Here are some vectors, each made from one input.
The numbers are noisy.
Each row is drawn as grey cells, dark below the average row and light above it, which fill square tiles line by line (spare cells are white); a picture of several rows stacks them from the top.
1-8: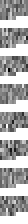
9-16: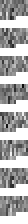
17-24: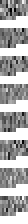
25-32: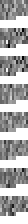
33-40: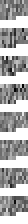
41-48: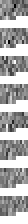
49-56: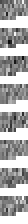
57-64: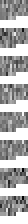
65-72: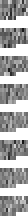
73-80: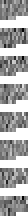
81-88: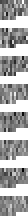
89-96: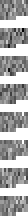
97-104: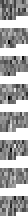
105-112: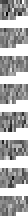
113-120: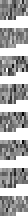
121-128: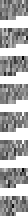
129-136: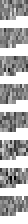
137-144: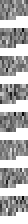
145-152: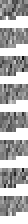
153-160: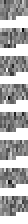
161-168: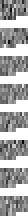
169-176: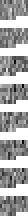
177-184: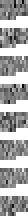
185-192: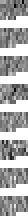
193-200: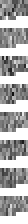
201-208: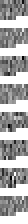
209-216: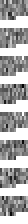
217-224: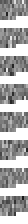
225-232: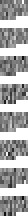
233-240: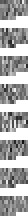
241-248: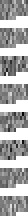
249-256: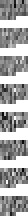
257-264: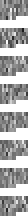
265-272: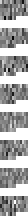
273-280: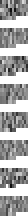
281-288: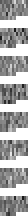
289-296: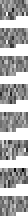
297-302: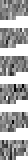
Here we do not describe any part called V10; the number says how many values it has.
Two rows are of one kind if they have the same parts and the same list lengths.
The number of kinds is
6.
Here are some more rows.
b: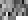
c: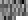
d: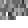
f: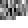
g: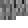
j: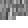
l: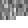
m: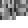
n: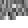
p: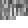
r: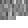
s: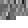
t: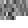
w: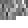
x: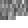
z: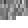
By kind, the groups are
b, d, n, t
c, g, s
f, m
j, x
l, p, r
w, z

